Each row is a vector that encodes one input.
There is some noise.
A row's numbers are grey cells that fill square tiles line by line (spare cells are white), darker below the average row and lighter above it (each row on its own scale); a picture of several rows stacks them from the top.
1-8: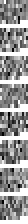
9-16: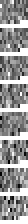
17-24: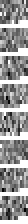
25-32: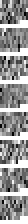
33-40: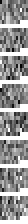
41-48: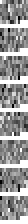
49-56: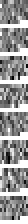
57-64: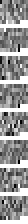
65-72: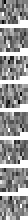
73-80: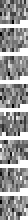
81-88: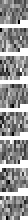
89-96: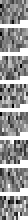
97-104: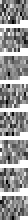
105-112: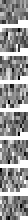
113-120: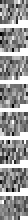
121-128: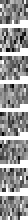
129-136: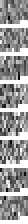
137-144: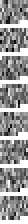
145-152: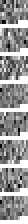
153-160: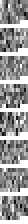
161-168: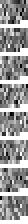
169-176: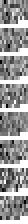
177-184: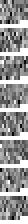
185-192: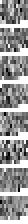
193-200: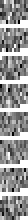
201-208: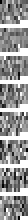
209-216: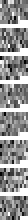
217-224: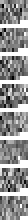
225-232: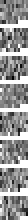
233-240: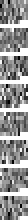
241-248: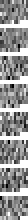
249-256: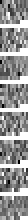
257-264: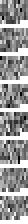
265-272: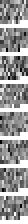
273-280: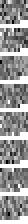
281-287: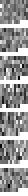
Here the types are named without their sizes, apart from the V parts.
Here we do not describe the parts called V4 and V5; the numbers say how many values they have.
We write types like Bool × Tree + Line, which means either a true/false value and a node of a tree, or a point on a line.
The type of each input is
(Bool × V5 + Tree) × V4 + Unit.
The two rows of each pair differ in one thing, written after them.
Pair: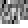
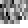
the true/false value
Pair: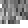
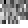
the true/false value
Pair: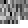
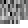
the value of V5
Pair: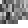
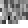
the value of V4
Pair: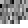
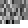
the value of V4
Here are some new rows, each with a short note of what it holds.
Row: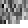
a fixed value
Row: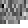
a fixed value
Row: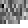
a fixed value
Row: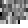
a node of a tree and a value of V4
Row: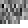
a fixed value
